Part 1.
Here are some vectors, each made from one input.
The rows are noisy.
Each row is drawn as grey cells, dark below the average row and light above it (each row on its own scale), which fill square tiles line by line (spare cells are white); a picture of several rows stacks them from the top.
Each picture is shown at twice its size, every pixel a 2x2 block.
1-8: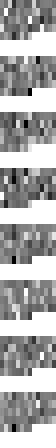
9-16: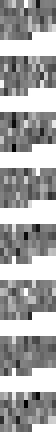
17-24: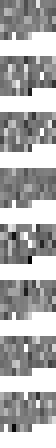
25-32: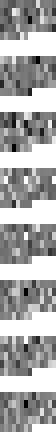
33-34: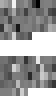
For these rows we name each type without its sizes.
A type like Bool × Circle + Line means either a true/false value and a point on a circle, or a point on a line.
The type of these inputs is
Circle.
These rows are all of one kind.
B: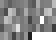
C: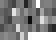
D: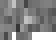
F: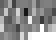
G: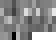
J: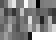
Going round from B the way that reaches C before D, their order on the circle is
B, C, G, F, J, D.
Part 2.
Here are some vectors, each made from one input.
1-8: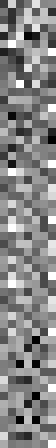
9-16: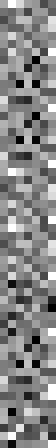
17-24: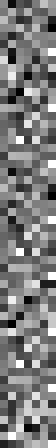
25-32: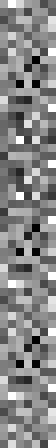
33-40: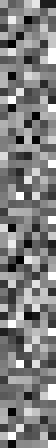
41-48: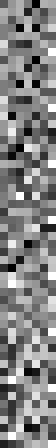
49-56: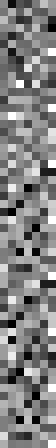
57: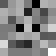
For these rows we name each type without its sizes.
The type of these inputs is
Bool × Bool × Bool.
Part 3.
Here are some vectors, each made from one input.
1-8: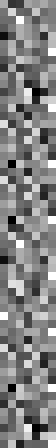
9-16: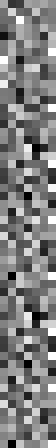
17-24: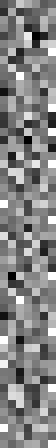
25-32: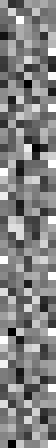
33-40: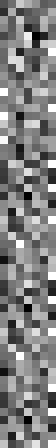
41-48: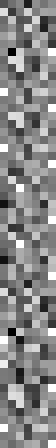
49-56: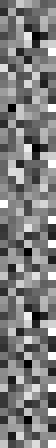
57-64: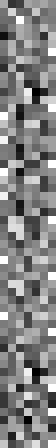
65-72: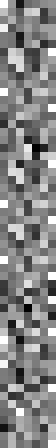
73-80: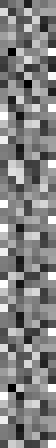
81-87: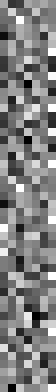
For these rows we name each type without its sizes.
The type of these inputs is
Circle.
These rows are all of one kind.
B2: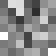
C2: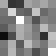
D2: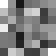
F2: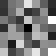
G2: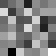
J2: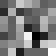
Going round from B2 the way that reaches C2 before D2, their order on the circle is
B2, F2, J2, C2, D2, G2.
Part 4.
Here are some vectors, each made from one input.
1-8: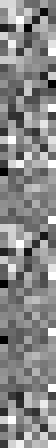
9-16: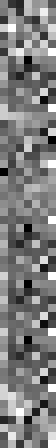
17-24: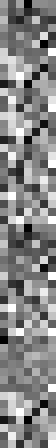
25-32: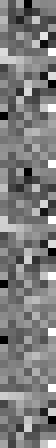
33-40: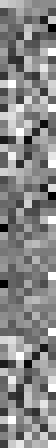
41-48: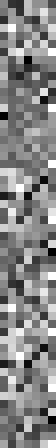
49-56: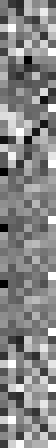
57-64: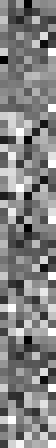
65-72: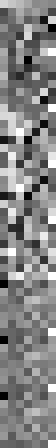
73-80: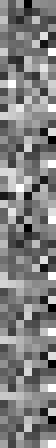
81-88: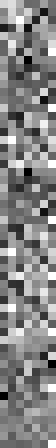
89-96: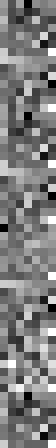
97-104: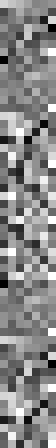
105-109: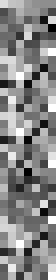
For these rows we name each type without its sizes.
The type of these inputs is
Label.
